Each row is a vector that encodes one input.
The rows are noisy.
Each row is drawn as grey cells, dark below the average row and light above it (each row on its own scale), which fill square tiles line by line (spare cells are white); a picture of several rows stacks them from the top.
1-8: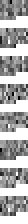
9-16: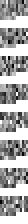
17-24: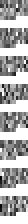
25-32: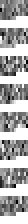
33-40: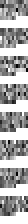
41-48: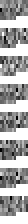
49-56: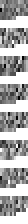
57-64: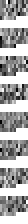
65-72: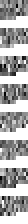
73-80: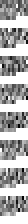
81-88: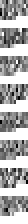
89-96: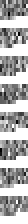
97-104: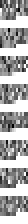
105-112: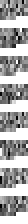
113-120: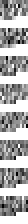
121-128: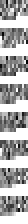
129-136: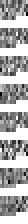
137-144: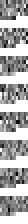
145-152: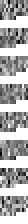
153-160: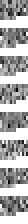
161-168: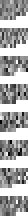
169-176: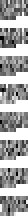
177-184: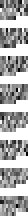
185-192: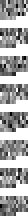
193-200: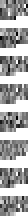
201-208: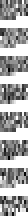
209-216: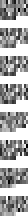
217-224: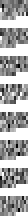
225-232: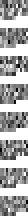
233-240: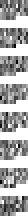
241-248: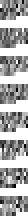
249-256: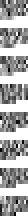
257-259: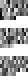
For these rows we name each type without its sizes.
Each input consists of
a label, together with either a point on a circle, or a fixed value.
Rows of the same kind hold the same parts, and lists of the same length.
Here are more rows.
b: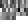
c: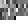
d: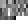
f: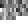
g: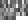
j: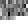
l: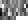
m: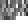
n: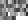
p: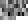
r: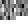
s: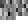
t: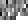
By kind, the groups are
b, c, d, f, g, n, p, s, t
j, l, m, r

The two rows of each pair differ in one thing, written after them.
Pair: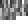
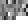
the label
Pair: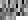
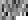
the place on the circle
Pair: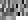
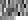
the place on the circle
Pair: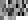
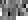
the place on the circle
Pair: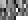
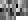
the label
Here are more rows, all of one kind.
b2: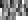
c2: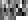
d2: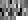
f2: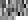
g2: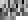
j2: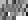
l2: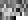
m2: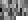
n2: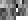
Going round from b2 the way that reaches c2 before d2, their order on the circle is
b2, j2, c2, g2, m2, l2, d2, f2, n2.
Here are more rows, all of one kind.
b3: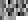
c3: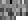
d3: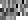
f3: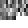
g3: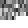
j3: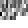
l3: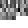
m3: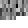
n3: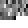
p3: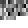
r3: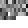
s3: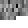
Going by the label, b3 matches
f3, n3, p3 and s3.
